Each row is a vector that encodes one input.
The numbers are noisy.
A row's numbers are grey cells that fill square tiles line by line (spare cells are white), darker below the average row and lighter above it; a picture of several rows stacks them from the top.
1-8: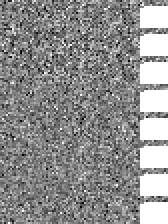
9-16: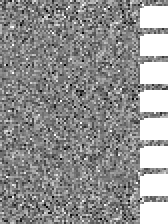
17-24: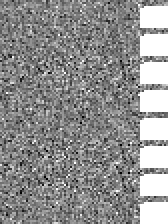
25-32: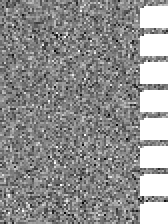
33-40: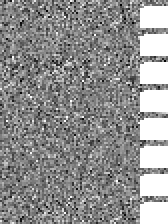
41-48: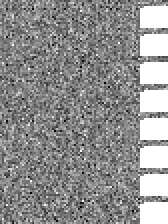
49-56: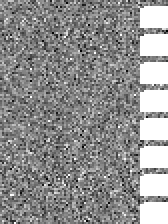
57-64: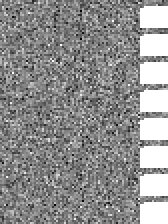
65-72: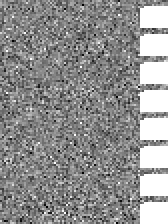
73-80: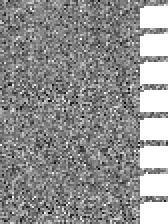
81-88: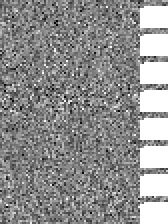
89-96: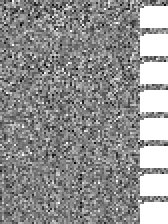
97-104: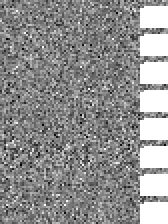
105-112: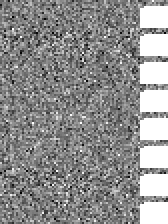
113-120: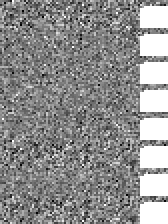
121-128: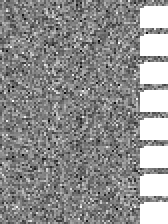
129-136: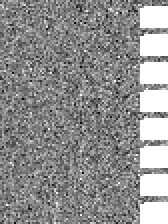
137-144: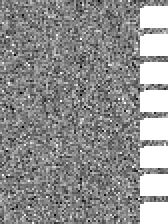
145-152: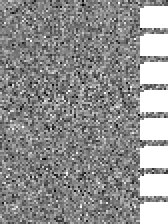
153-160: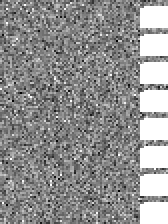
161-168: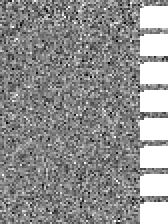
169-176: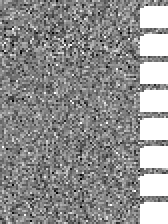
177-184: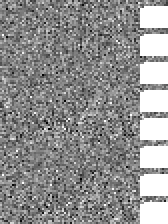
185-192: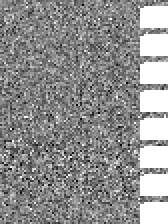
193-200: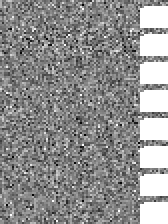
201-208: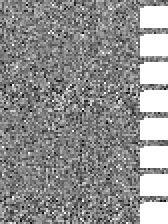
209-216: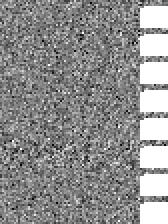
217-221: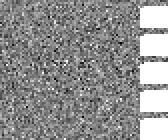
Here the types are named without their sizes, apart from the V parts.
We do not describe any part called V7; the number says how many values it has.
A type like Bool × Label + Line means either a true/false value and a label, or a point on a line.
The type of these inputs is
List(Circle) × (Tree + V7).
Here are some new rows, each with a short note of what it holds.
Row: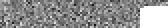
a value of V7, together with a list of two items
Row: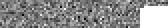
a node of a tree, together with a list of two items
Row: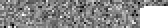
a node of a tree, together with a list of one item
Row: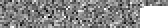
a value of V7, together with the empty list
